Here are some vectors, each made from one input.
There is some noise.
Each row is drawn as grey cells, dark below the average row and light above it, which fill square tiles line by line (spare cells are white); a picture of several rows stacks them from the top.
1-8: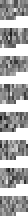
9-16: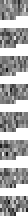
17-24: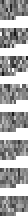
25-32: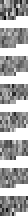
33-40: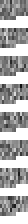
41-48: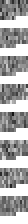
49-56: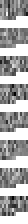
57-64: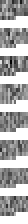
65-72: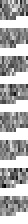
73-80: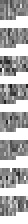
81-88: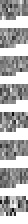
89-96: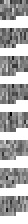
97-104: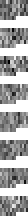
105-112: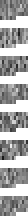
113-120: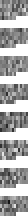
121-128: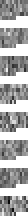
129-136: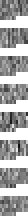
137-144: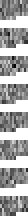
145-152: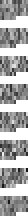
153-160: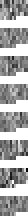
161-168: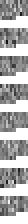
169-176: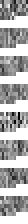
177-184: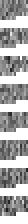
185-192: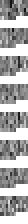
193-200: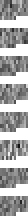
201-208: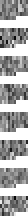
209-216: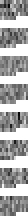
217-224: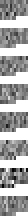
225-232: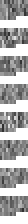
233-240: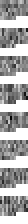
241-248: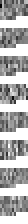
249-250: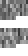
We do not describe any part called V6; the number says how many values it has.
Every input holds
a point on an 8-point line and a node of an 8-node tree, together with either a point on a 9-point circle, or a value of V6.
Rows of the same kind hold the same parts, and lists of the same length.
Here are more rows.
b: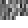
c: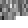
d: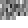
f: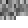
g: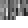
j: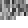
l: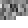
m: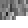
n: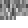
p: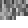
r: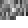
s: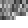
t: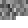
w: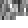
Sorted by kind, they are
b, c, g, t, w
d, f, j, l, m, n, p, r, s

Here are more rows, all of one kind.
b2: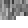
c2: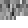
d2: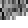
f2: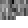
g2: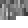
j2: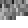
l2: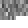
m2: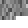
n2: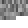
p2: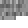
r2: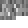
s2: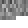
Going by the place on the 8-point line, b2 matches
c2 and d2.
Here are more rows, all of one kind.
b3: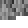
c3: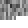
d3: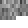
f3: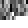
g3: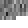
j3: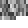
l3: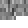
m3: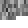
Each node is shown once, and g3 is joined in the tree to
f3.
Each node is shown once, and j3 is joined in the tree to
d3.
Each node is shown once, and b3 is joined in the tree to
l3.
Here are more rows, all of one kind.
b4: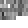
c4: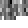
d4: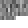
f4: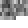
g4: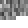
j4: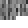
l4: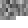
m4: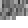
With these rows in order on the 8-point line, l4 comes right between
b4 and j4.
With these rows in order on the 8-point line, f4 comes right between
j4 and m4.
